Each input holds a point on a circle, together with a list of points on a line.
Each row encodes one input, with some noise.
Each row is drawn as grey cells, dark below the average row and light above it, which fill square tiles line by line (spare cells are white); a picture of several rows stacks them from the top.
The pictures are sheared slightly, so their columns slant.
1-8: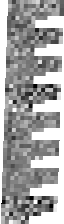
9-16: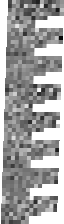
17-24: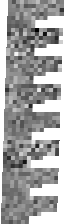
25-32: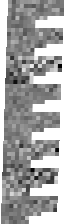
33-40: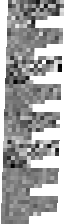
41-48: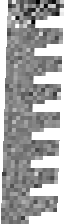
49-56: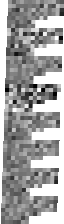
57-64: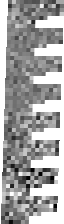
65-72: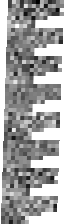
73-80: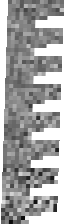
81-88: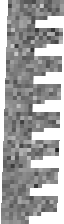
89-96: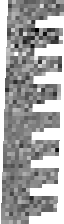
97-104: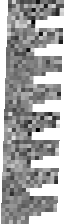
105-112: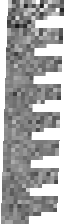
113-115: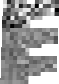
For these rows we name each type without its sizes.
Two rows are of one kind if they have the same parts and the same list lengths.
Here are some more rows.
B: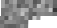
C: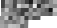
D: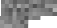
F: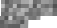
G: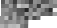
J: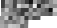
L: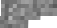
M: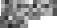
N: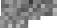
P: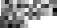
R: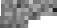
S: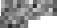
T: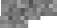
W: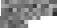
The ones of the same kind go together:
B, N, T, W
C, J, P, R
D, F, G, L, M, S

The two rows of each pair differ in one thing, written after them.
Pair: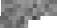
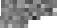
the place on the line in item 1 of the list
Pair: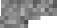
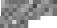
the place on the circle
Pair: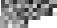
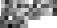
the place on the line in item 1 of the list
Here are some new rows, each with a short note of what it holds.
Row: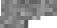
a point on a circle, together with a list of one item
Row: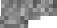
a point on a circle, together with a list of two items
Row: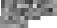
a point on a circle, together with the empty list
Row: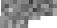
a point on a circle, together with a list of one item
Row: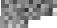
a point on a circle, together with a list of two items
